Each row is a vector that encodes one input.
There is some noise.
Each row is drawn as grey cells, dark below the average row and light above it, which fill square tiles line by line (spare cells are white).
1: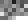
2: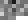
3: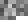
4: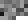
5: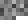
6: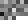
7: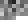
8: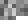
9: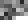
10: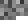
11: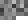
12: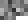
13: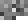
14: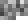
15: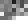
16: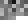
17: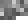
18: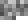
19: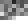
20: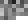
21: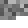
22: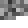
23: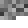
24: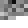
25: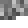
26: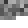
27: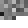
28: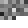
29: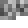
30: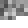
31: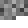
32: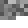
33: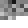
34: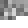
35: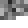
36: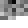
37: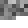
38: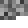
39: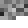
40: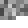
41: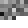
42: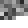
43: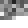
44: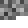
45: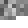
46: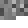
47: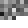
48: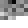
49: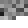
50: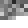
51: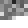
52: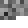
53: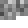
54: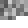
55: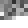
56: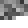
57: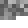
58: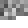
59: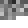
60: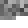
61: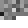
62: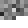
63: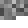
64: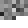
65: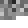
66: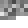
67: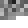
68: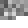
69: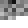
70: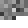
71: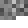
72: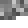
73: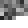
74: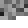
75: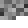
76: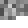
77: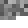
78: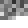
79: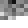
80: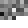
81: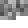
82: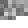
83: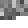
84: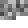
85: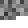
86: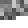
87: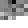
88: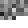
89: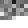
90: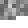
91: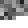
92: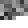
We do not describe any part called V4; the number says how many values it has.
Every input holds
either a node of an 8-node tree, or a true/false value and a value of V4.
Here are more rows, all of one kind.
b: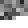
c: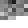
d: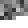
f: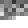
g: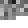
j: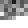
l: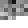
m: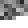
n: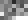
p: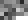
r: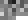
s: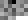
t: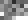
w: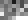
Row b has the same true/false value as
d, m and p.
